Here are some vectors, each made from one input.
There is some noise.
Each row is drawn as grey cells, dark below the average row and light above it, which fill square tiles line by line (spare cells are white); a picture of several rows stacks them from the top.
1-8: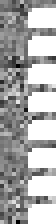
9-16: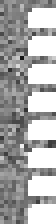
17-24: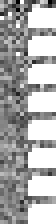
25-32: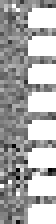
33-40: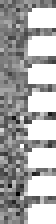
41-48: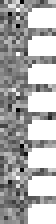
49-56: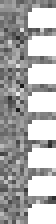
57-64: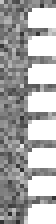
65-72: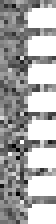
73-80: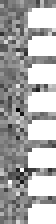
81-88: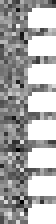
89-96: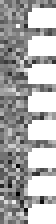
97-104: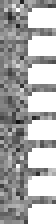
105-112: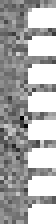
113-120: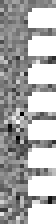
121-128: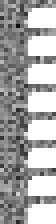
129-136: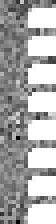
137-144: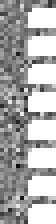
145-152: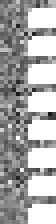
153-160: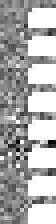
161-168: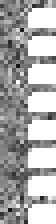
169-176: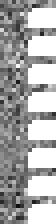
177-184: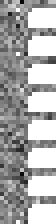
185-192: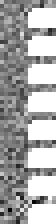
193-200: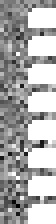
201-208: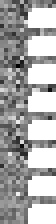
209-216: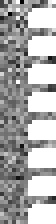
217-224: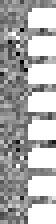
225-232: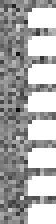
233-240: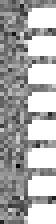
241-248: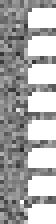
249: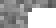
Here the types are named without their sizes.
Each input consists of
a point on a circle.
